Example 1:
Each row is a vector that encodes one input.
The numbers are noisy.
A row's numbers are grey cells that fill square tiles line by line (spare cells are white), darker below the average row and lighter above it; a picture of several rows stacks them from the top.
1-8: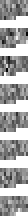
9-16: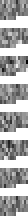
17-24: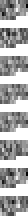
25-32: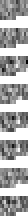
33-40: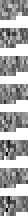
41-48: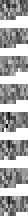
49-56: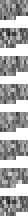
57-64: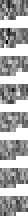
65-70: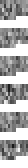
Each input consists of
either a point on a 5-point line, or a point on a 7-point line.
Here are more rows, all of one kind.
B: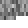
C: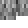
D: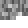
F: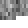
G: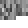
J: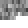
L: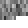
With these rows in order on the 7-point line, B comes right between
C and L.
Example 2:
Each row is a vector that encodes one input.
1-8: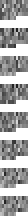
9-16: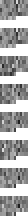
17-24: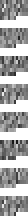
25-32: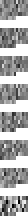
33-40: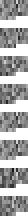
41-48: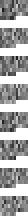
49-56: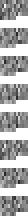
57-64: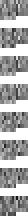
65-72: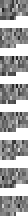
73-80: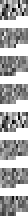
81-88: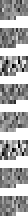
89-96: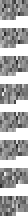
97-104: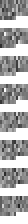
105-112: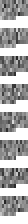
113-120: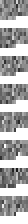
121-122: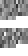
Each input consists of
a list of up to two points on a 13-point line.
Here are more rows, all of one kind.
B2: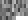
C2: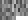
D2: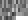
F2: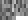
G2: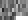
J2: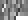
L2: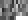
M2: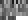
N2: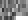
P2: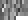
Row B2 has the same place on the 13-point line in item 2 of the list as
D2 and L2.
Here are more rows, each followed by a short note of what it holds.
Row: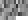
a list of one item
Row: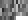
a list of two items
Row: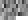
a list of one item
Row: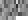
a list of one item
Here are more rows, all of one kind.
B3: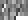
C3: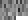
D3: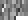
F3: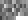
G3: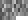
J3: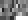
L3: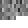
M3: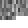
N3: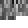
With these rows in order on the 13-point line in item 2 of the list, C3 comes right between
D3 and L3.
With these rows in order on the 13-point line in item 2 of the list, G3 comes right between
M3 and N3.
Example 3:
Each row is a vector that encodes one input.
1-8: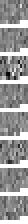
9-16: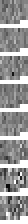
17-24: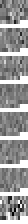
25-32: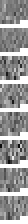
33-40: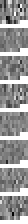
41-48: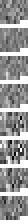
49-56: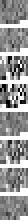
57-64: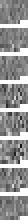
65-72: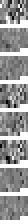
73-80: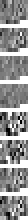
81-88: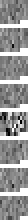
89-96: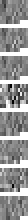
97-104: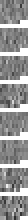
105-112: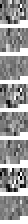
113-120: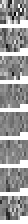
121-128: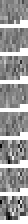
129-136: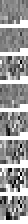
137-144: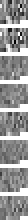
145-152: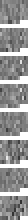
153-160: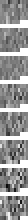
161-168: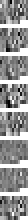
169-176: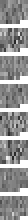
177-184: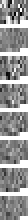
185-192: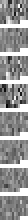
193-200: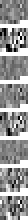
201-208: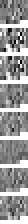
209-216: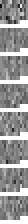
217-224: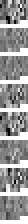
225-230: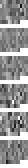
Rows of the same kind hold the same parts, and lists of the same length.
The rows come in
2 kinds.
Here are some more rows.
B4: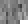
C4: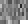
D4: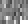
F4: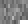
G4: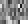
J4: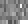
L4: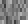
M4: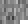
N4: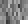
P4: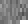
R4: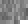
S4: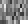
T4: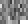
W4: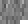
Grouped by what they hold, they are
B4, D4, N4, S4
C4, F4, G4, J4, L4, M4, P4, R4, T4, W4

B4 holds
a point on each of two 10-point lines.
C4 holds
a point on each of two 10-point lines and three true/false values.
